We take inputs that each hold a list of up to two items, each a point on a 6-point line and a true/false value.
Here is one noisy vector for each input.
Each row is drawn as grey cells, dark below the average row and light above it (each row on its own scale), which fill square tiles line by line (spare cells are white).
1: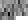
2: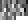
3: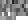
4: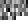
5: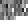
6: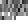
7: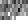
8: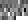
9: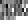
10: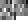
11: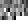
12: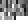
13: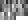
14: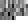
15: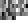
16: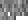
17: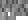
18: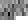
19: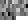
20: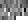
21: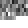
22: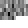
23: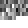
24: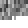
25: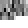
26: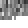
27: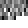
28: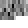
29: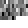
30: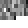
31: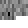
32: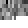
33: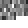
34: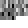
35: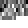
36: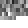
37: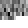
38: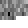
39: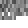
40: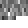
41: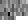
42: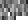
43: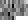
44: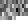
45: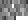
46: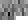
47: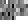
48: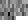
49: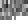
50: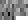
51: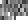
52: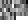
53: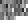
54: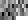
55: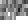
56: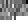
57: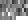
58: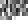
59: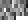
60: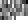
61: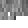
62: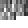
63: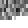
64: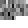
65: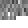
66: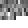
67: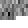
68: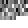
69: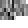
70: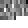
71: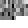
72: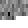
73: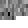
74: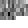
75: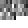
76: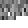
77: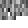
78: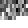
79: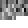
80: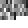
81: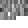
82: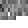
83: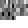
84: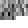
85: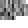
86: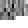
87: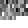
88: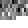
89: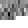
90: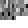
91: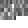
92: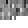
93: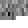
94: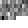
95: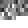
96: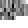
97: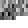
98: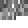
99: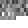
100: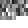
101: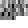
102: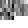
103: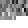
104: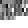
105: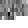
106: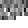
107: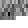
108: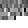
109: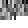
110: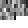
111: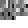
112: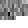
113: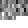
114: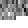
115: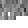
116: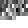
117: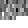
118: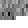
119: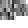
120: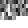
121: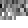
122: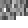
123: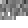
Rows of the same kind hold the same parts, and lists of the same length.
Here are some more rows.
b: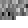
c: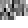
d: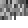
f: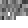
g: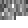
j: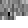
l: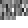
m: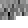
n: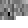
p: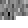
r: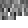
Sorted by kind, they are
b, c, j, m, n, p
d, f, g, r
l

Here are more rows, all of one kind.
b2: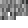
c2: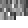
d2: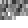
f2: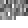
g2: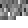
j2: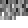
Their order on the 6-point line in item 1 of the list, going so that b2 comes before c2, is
d2, b2, f2, j2, c2, g2.
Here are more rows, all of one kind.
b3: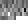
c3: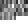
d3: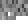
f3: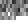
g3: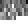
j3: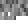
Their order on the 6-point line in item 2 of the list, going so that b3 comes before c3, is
d3, j3, g3, f3, b3, c3.
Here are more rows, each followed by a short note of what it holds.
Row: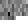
a list of one item
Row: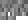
a list of two items
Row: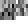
a list of one item
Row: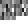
the empty list
